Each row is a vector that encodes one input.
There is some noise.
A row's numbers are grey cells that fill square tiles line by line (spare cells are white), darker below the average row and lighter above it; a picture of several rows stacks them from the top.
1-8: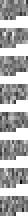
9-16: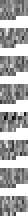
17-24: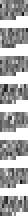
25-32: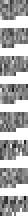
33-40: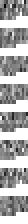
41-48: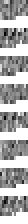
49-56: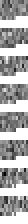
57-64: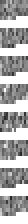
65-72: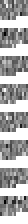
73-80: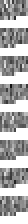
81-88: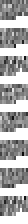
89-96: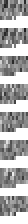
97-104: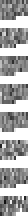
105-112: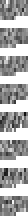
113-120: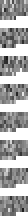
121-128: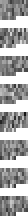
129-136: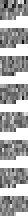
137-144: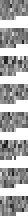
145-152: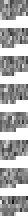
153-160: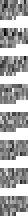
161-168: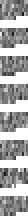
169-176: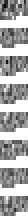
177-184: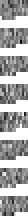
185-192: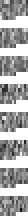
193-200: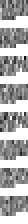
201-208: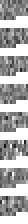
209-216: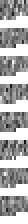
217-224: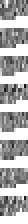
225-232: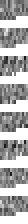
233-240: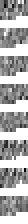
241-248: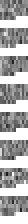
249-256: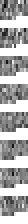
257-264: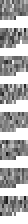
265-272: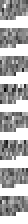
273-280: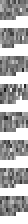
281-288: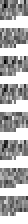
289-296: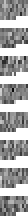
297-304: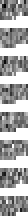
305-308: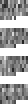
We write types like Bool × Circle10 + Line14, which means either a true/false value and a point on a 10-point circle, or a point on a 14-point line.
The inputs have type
Bool × Label10 + Circle6.
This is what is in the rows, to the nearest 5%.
About 20% of them hold a point on a 6-point circle. The rest hold one of 10 labels and a true/false value.
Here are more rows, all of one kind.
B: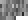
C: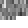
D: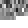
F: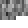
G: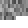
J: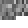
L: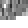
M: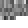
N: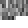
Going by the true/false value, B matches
D, F and G.
